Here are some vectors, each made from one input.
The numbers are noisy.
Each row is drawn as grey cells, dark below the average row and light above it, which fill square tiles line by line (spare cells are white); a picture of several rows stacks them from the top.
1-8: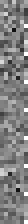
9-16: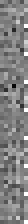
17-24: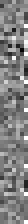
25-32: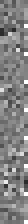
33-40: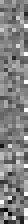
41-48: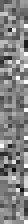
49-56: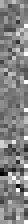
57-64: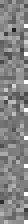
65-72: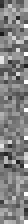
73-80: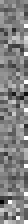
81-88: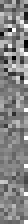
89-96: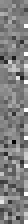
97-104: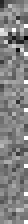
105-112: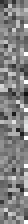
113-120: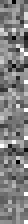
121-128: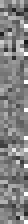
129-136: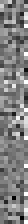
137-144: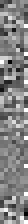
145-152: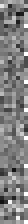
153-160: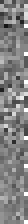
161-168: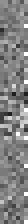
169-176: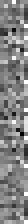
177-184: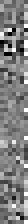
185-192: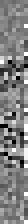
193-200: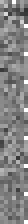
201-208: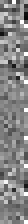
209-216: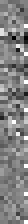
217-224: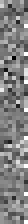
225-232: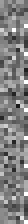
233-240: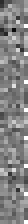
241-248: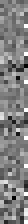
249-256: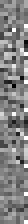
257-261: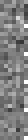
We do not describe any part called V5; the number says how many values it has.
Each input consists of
a list of up to two items, each a true/false value and a value of V5.
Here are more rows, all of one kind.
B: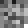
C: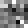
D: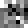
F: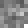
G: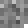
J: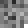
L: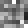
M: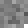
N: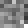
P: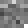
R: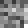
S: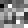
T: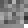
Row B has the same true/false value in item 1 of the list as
J and S.
